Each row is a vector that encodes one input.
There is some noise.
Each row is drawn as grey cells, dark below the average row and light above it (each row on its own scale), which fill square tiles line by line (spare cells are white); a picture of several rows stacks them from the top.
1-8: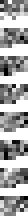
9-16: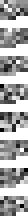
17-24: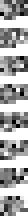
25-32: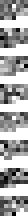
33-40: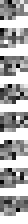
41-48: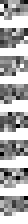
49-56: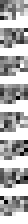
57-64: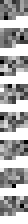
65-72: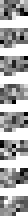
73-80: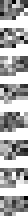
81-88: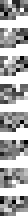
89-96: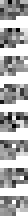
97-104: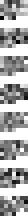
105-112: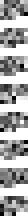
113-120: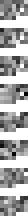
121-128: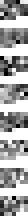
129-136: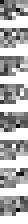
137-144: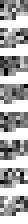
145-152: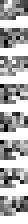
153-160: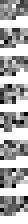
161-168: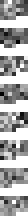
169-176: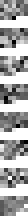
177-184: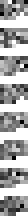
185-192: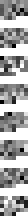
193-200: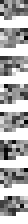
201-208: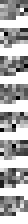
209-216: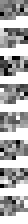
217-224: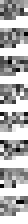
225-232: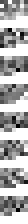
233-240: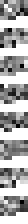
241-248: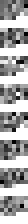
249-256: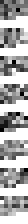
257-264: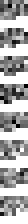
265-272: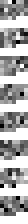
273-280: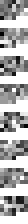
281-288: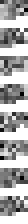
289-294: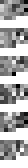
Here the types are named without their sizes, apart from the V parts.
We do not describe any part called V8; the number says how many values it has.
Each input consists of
a value of V8, together with either a label, or a point on a line.
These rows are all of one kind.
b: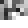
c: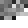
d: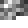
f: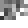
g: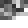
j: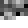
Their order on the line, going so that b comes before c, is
b, d, j, c, g, f.
